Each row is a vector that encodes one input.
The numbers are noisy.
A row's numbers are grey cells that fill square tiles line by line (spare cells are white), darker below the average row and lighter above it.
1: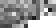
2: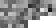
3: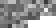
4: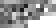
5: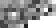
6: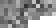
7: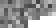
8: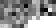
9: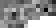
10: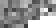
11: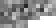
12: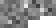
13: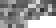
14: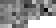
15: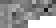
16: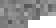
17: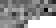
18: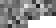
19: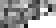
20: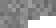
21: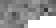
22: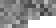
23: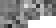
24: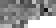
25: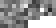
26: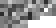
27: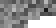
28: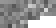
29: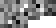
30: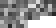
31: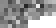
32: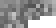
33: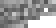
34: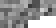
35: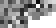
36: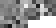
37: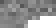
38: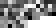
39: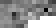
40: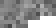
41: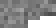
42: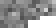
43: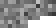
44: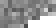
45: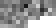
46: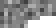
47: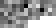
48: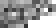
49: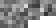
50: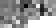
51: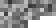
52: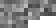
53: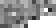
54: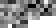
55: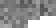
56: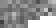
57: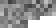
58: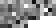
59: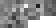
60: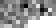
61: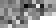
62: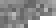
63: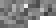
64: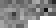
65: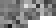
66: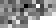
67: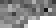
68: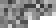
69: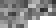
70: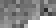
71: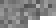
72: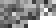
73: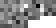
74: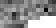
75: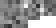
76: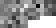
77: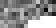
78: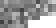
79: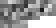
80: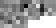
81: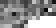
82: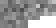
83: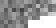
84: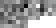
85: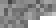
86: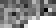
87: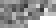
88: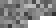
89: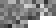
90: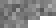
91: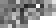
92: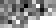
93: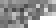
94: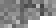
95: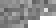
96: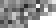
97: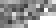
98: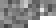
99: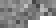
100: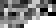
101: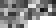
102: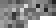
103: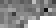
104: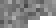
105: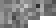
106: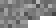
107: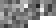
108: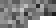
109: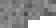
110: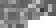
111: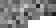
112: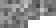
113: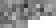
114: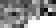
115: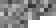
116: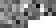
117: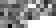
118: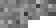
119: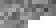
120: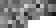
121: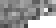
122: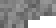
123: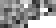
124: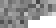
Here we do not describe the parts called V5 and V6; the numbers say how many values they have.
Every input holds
a value of V6, together with either a node of an 8-node tree and a value of V5, or a node of a 9-node tree.
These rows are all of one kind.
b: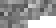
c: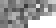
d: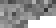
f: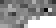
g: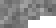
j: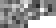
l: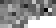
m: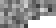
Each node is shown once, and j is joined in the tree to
b, d and f.
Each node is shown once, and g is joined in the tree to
b.
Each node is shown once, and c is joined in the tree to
d.
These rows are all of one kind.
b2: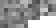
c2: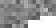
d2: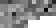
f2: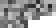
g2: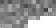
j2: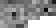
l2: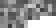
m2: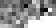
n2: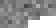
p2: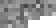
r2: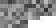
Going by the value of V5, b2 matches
c2, d2, m2 and n2.
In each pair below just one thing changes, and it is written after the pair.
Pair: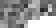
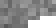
the node of the tree
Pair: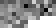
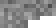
the node of the tree
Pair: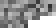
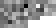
the node of the tree
